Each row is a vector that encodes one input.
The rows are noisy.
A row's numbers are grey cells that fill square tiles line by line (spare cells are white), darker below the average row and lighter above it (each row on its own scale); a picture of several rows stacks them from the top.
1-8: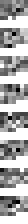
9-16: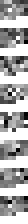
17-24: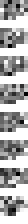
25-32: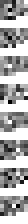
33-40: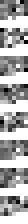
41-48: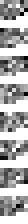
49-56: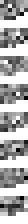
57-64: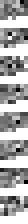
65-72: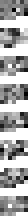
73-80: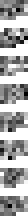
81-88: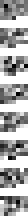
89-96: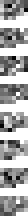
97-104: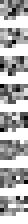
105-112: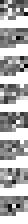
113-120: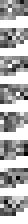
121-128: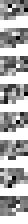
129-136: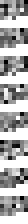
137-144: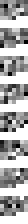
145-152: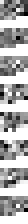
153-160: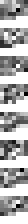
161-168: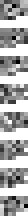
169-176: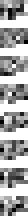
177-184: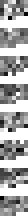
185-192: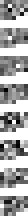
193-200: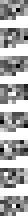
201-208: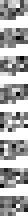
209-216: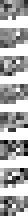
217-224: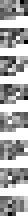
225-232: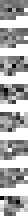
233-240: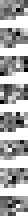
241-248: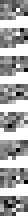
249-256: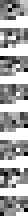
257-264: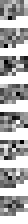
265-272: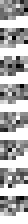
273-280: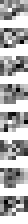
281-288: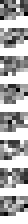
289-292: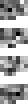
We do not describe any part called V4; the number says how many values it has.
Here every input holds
one of 5 labels, together with either three true/false values, or a value of V4.
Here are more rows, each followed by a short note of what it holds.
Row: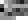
one of 5 labels and three true/false values
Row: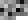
one of 5 labels and a value of V4
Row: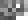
one of 5 labels and three true/false values
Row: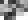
one of 5 labels and three true/false values
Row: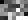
one of 5 labels and a value of V4
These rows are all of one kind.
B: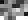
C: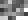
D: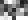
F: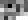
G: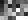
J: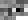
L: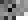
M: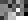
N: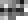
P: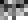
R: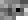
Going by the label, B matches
C, D, G and P.
